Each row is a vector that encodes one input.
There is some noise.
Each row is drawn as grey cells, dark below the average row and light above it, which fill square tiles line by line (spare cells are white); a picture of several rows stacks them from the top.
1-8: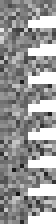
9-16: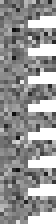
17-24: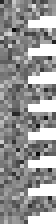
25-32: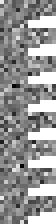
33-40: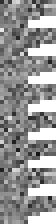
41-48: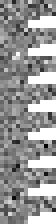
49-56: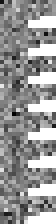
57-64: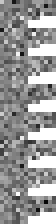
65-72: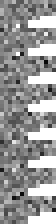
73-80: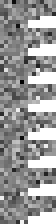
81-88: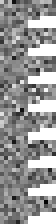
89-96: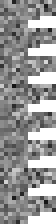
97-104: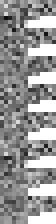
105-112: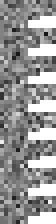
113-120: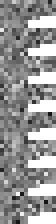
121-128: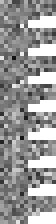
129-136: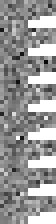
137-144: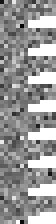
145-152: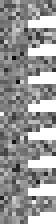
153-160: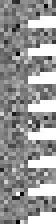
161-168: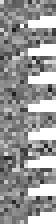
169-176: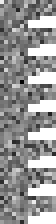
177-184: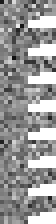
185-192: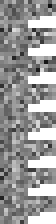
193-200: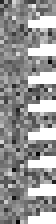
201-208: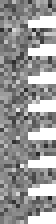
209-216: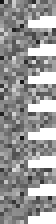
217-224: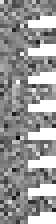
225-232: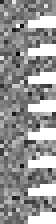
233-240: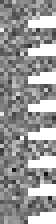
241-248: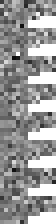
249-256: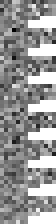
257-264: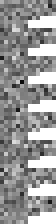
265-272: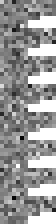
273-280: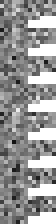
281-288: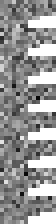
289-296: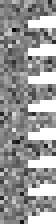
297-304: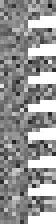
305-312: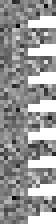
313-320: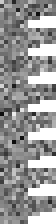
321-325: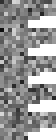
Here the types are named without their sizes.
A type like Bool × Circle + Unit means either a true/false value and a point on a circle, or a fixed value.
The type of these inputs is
List(Line).
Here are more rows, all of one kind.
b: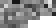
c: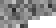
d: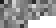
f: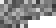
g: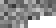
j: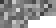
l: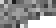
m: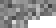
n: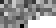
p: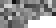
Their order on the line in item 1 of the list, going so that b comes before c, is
p, b, l, f, g, c, m, j, d, n.
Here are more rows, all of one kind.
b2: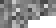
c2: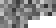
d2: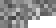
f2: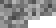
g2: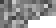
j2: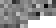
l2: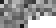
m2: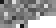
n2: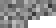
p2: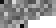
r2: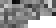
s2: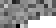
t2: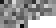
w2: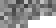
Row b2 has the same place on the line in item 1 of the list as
g2, m2 and p2.
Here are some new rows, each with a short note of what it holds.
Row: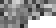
a list of one item
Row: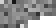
a list of three items
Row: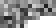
the empty list
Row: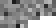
a list of three items
